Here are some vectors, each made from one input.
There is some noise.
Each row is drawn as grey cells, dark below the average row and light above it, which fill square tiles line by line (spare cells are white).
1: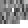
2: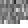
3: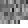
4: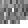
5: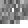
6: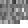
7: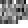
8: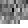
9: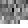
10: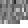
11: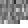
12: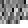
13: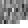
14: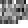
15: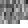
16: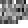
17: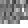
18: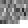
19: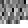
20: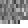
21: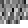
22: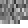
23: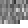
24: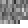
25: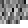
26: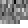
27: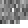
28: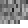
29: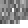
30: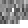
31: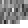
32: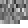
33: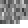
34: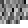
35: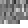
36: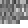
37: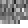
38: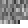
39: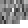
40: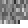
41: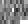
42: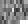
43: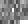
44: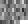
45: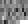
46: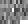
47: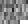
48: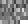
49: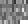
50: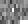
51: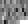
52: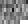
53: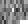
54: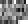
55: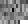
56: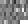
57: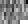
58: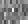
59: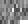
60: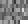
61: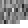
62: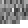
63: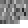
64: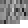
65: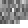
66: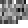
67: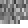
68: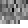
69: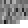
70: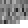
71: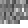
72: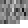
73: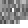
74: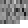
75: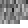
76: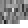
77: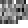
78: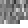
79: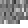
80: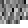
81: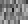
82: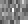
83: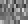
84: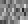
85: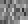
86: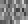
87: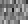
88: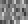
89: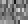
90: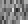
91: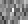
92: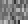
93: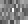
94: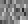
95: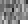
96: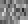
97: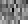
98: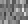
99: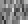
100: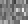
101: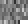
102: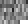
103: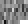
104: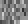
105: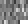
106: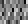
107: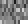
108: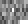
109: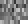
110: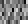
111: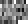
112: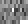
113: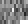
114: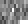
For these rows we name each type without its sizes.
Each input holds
a true/false value, together with a list of points on a line.
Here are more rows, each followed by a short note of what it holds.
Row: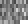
a true/false value, together with a list of two items
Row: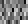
a true/false value, together with the empty list
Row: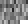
a true/false value, together with a list of one item
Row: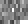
a true/false value, together with a list of two items
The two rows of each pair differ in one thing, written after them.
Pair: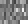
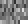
the place on the line in item 1 of the list
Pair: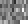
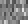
the place on the line in item 1 of the list
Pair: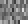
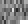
the true/false value
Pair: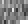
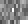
the place on the line in item 1 of the list
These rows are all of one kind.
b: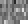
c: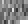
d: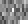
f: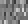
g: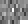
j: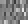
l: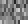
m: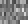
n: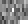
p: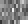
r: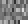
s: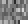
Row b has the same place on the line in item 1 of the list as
d, g and n.
